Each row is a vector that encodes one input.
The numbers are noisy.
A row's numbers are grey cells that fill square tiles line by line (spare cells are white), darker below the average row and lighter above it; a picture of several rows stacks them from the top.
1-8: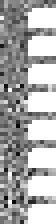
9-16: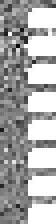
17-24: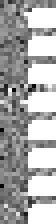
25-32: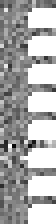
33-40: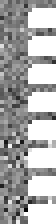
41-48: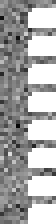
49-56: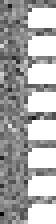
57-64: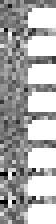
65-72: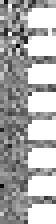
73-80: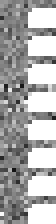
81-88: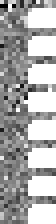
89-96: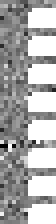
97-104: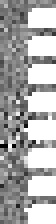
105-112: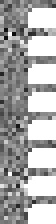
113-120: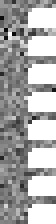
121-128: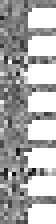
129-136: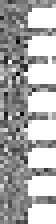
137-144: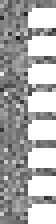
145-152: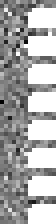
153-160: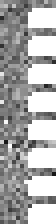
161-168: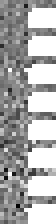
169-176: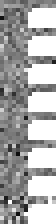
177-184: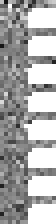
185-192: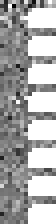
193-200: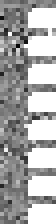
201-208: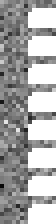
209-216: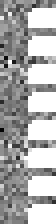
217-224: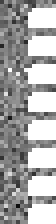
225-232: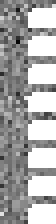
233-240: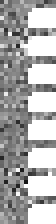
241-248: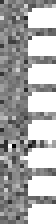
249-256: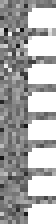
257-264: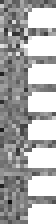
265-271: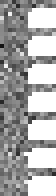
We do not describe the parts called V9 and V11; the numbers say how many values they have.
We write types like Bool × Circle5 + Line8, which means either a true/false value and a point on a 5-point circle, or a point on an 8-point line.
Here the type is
(Label8 × Line6 + V9) × V11 + Line8.
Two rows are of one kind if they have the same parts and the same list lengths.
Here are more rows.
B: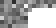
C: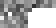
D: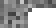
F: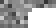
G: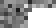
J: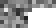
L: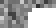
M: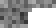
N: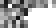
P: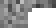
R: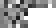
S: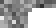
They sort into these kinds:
B, C, G, J, M
D, F, L, P, S
N, R

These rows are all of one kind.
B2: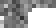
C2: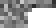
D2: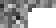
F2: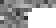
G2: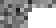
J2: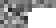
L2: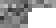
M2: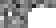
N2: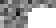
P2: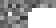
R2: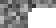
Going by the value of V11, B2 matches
M2, N2 and R2.
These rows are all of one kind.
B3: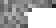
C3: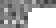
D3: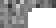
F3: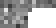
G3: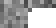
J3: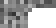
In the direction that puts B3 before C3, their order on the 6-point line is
G3, B3, F3, D3, J3, C3.
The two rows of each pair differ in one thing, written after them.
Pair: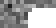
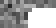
the place on the 6-point line
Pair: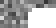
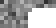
the label
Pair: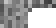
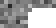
the value of V11
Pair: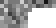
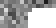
the label
